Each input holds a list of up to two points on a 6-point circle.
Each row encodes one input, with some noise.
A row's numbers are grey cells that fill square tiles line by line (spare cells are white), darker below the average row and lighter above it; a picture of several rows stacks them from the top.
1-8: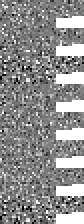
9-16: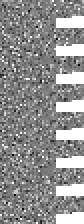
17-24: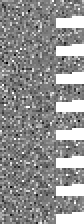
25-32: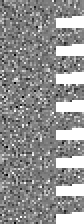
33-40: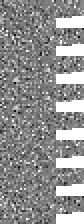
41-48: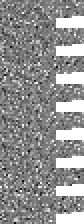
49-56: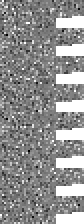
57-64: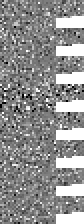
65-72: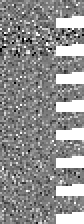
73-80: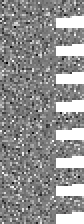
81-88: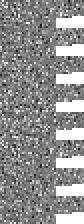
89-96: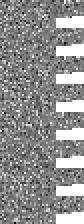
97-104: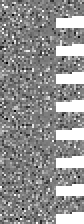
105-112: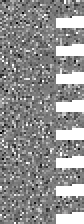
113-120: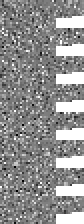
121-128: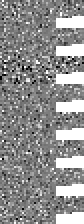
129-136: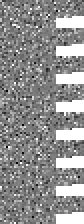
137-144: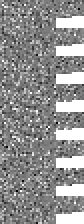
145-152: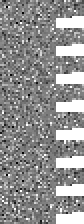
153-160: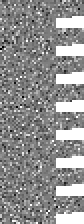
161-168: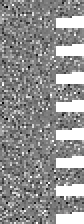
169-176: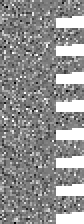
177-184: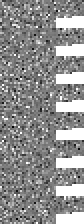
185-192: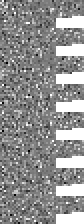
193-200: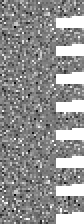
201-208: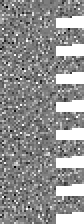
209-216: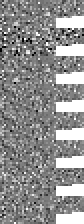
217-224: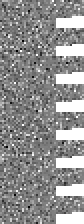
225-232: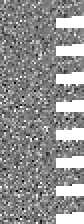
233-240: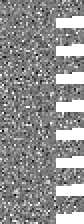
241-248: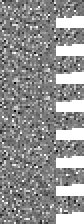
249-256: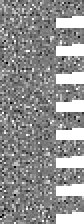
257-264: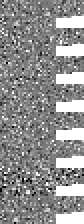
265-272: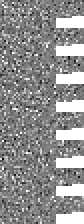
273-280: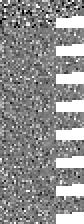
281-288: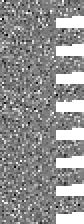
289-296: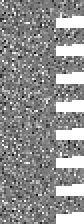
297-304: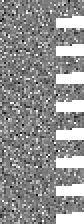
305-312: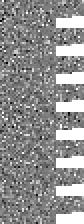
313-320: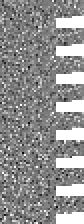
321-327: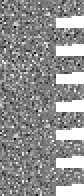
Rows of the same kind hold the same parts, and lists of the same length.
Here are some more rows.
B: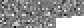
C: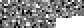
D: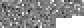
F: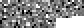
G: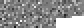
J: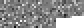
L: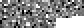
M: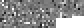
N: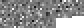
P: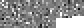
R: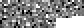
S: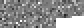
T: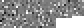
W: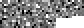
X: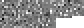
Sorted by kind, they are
B, D, G, J, S
C, F, L, R, W
M, N, P, T, X

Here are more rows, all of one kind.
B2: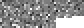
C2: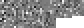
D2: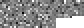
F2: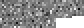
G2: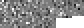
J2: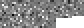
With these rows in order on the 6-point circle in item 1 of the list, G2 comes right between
C2 and J2.
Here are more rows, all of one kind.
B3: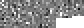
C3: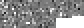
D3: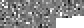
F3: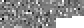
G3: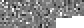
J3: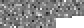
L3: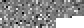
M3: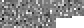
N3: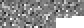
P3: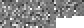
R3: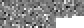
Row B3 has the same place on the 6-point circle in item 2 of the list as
D3 and M3.
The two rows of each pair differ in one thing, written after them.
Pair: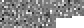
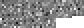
the place on the 6-point circle in item 1 of the list
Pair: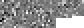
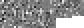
the place on the 6-point circle in item 2 of the list
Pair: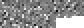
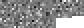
the place on the 6-point circle in item 1 of the list
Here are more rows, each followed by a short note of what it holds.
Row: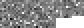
a list of one item
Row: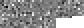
a list of one item
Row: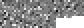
a list of two items
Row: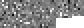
a list of two items
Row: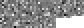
a list of one item
